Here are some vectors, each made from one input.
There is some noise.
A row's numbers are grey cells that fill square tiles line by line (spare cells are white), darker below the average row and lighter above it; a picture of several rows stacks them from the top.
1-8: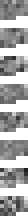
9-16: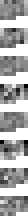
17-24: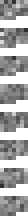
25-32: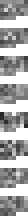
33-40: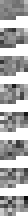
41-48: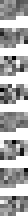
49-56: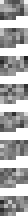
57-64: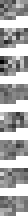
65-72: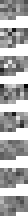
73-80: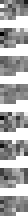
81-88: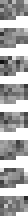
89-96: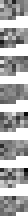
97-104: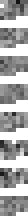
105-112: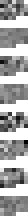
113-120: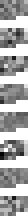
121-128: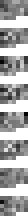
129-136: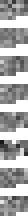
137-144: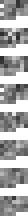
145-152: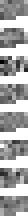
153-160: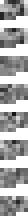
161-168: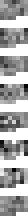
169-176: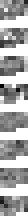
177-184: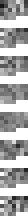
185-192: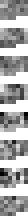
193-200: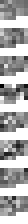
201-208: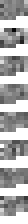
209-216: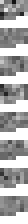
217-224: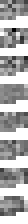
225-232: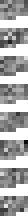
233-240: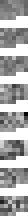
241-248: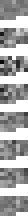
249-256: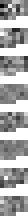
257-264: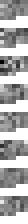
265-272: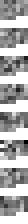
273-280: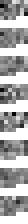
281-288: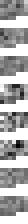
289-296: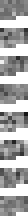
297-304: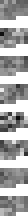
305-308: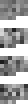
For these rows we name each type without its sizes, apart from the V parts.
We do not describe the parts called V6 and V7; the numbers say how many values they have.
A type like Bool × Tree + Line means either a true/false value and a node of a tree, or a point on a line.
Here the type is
(Bool × Bool × Bool × Bool + V6) × Line + Label × V7.
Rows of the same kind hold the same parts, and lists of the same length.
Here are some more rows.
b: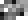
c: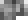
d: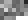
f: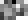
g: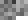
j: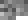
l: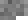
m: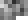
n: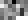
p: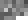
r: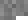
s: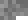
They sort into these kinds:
b, d, p
c, g, j, m
f, l, n, r, s

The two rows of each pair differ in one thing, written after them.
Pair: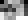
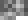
one of the four true/false values
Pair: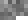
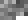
the place on the line
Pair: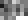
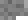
one of the four true/false values
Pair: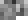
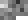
one of the four true/false values
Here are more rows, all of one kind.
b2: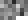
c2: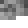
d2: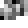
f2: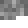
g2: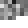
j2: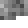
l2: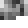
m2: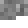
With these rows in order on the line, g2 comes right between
f2 and j2.
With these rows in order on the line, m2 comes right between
b2 and l2.
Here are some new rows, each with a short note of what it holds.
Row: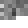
a point on a line and four true/false values
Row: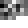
a label and a value of V7
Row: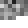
a point on a line and a value of V6
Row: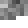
a point on a line and four true/false values
